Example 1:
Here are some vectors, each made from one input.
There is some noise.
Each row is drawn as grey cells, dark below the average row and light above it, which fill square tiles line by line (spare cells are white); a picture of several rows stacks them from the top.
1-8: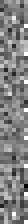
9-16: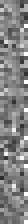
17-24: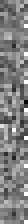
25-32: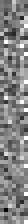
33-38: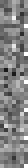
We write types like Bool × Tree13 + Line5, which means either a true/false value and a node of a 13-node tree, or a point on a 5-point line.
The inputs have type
(Bool × Bool × Bool + Unit) × Line6.
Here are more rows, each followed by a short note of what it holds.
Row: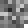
a point on a 6-point line and three true/false values
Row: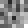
a point on a 6-point line
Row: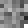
a point on a 6-point line and three true/false values
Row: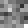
a point on a 6-point line and three true/false values
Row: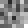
a point on a 6-point line
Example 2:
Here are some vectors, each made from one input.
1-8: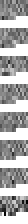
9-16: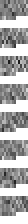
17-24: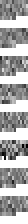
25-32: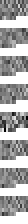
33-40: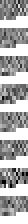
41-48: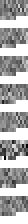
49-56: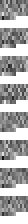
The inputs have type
List2(Line7).
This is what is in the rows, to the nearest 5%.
All of them are lists of up to two points on a 7-point line: about 10% are empty, 45% hold one and 45% two.
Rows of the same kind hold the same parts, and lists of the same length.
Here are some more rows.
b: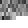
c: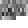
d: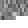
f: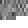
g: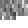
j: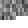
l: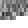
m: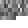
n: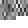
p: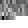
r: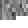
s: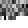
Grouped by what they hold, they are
b, d, j, l, n, p
c, f, g, m, r
s

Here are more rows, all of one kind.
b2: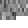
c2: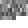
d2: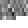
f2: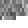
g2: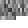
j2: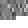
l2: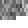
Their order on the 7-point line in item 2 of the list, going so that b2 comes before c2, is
l2, f2, b2, d2, g2, j2, c2.
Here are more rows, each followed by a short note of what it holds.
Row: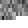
a list of one item
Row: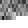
a list of one item
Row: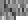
a list of two items
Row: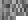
a list of one item
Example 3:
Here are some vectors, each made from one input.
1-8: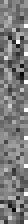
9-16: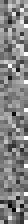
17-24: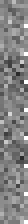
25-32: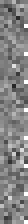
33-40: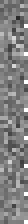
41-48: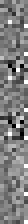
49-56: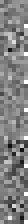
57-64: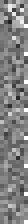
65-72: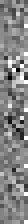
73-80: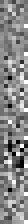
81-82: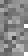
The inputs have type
Label8 × (Tree7 + Unit).
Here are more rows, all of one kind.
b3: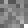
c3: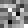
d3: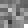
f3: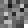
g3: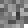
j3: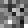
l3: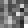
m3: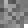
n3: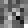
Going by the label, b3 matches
l3 and m3.
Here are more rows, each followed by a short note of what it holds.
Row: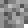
one of 8 labels
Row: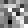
one of 8 labels
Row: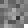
one of 8 labels and a node of a 7-node tree
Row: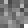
one of 8 labels and a node of a 7-node tree
